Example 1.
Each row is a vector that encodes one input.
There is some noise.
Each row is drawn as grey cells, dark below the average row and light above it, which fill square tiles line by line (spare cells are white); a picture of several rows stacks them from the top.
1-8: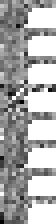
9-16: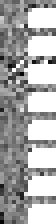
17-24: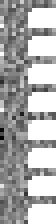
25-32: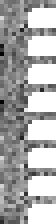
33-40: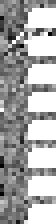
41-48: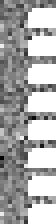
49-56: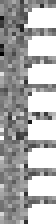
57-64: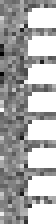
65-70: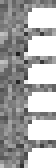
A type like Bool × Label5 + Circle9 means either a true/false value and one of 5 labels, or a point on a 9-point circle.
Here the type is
Bool × Bool × Bool + Unit.
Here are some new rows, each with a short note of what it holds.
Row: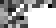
a fixed value
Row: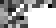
a fixed value
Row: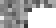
three true/false values
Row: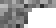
three true/false values
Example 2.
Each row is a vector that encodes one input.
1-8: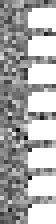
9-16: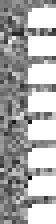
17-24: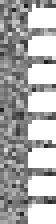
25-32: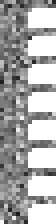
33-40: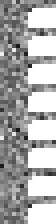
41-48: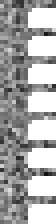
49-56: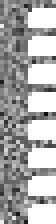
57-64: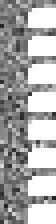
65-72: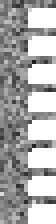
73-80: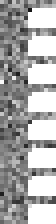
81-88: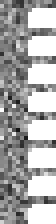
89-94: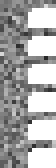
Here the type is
Bool × Bool × Bool × Bool + Unit.
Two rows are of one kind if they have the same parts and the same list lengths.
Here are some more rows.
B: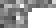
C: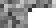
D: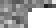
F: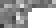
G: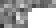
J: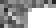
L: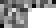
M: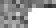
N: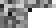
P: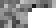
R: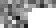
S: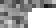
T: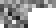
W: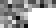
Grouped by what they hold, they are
B, C, D, F, G, J, L, M, N, P, S
R, T, W

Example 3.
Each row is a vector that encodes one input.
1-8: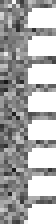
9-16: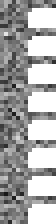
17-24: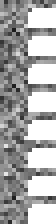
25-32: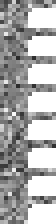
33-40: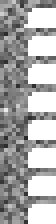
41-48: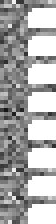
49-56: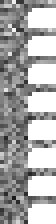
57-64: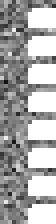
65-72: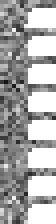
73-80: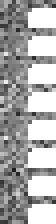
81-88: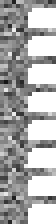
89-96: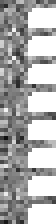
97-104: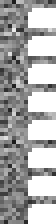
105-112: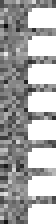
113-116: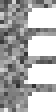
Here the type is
Bool × Bool × Bool × Bool.
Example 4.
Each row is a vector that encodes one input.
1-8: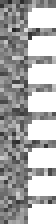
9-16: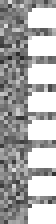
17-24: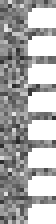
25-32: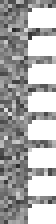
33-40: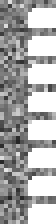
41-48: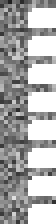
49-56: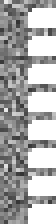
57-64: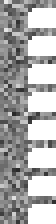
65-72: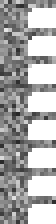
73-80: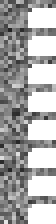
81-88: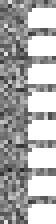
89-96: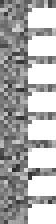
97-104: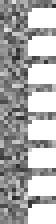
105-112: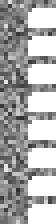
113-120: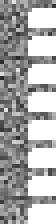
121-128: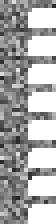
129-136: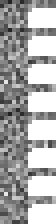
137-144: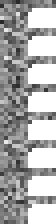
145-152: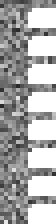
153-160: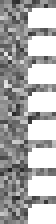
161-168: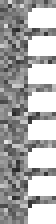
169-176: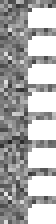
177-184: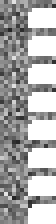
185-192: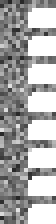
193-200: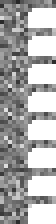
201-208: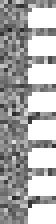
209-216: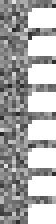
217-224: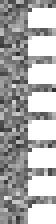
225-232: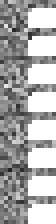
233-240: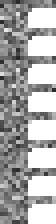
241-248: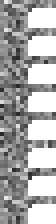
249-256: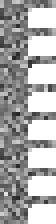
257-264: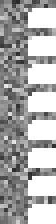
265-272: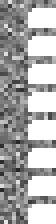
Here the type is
Circle14.
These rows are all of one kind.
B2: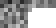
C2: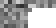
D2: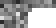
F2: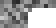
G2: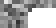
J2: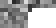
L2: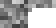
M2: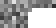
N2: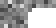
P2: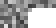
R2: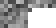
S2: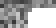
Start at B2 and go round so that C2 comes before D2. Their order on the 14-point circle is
B2, R2, C2, L2, M2, P2, N2, G2, J2, F2, D2, S2.
